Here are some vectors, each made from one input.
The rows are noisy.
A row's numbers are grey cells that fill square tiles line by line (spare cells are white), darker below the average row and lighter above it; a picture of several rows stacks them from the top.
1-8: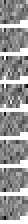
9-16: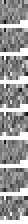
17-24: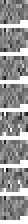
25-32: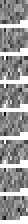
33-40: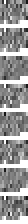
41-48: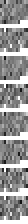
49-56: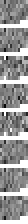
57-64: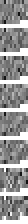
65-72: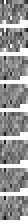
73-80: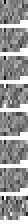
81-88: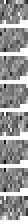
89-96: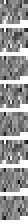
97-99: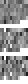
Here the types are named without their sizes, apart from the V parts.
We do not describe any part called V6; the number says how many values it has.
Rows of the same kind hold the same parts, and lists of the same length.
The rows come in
2 kinds.
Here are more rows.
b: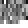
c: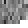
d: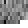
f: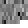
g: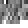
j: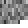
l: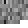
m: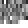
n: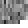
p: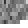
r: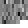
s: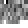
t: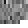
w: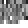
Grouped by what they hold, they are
b, f, m, r, w
c, d, g, j, l, n, p, s, t

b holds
a true/false value.
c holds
a point on a circle, a true/false value and a value of V6.
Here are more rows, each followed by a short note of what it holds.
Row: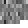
a point on a circle, a true/false value and a value of V6
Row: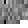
a point on a circle, a true/false value and a value of V6
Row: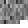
a point on a circle, a true/false value and a value of V6
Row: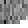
a point on a circle, a true/false value and a value of V6
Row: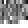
a true/false value
